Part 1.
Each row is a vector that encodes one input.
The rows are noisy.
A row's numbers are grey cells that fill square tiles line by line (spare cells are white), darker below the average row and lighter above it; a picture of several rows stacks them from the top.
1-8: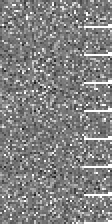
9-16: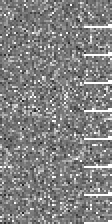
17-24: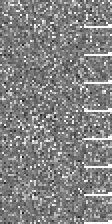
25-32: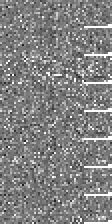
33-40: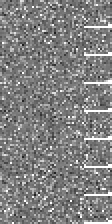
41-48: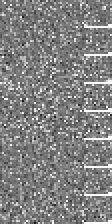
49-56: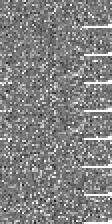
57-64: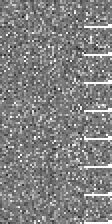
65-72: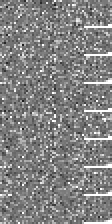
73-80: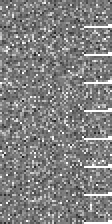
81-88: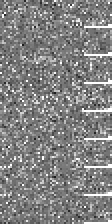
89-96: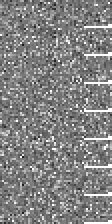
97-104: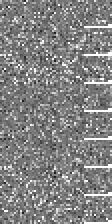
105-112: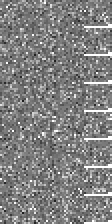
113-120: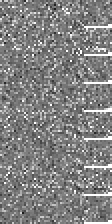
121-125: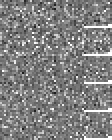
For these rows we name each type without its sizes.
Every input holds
four true/false values.
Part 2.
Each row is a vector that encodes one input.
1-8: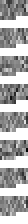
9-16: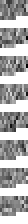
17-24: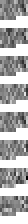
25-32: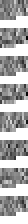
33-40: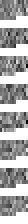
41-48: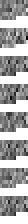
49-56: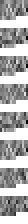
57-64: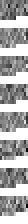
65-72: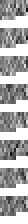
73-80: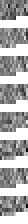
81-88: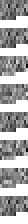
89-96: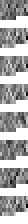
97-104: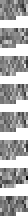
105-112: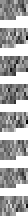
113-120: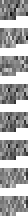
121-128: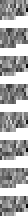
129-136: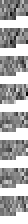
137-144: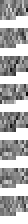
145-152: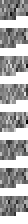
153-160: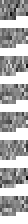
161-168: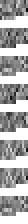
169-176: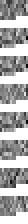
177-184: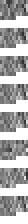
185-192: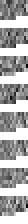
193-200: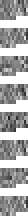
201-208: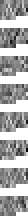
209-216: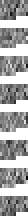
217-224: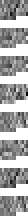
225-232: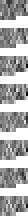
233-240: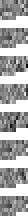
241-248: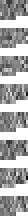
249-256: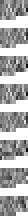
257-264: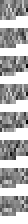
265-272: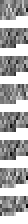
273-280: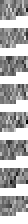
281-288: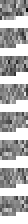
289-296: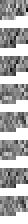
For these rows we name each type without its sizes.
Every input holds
a point on a line.
